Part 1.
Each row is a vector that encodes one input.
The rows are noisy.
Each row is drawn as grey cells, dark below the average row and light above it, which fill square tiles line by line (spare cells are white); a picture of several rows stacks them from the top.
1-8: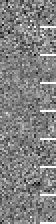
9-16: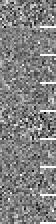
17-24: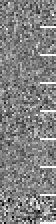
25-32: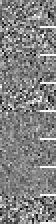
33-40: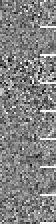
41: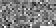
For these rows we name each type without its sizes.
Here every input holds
a point on a line and a true/false value.
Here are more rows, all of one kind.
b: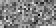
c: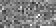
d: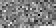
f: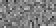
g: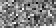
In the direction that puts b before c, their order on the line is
b, d, c, f, g.
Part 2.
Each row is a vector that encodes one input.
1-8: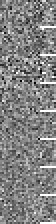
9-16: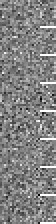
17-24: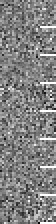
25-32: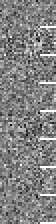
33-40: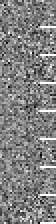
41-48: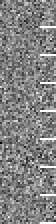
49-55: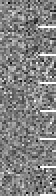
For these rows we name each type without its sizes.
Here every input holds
either a point on a line, or a node of a tree.
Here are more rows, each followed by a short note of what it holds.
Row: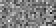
a node of a tree
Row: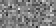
a node of a tree
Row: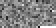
a point on a line
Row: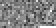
a node of a tree
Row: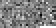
a node of a tree
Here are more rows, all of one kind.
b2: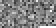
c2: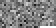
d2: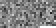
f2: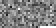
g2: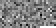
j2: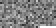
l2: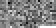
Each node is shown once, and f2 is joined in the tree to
b2 and c2.
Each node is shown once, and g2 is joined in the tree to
d2.
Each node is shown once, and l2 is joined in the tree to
j2.
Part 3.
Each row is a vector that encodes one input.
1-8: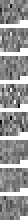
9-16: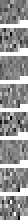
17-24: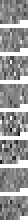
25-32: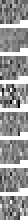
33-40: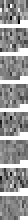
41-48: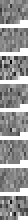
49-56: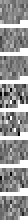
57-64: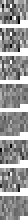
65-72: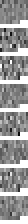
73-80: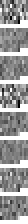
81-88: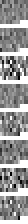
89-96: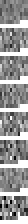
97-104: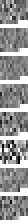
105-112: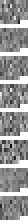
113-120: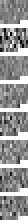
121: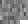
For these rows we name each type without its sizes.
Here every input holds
a label and a point on a line.
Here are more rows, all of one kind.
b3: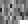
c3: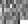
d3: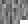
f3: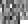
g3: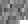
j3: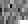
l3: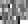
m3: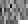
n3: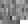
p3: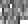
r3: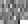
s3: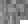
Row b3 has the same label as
c3 and s3.
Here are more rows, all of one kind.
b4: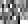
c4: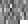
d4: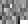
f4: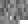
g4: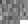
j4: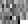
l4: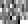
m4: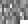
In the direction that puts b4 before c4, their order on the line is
j4, d4, b4, l4, f4, g4, c4, m4.
